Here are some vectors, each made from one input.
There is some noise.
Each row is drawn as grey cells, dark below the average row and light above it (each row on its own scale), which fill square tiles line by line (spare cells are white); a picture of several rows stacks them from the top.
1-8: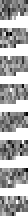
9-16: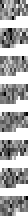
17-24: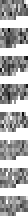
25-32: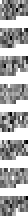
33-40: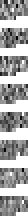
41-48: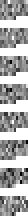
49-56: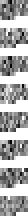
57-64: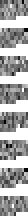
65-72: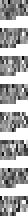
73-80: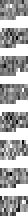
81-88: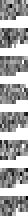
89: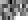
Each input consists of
either one of 8 labels, or three true/false values.
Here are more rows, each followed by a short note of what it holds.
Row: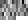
three true/false values
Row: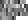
three true/false values
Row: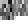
one of 8 labels
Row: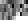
one of 8 labels
